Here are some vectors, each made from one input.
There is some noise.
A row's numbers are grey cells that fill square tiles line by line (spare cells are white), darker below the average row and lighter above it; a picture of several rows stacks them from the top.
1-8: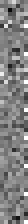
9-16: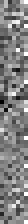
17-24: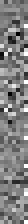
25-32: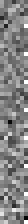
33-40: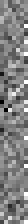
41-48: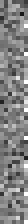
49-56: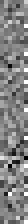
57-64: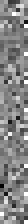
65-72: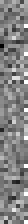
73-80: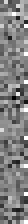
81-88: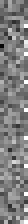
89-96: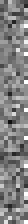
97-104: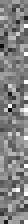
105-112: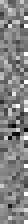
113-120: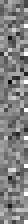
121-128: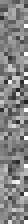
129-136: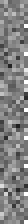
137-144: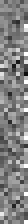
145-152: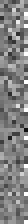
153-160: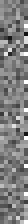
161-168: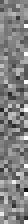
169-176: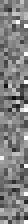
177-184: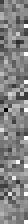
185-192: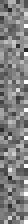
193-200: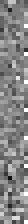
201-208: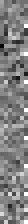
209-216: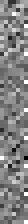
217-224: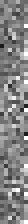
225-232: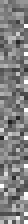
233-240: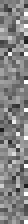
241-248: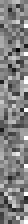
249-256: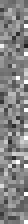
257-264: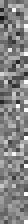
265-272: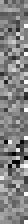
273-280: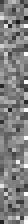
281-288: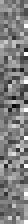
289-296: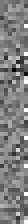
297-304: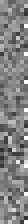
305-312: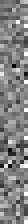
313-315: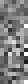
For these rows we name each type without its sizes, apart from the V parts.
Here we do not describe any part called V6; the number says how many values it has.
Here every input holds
either a point on a circle, or a fixed value, or a true/false value and a value of V6.
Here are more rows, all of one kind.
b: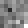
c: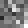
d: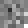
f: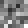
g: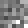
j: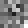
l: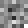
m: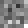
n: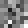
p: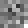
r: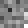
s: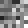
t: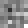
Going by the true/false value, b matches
g and l.
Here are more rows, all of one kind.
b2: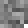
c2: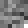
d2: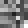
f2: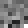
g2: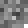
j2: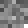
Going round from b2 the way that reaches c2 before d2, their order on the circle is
b2, g2, j2, c2, d2, f2.
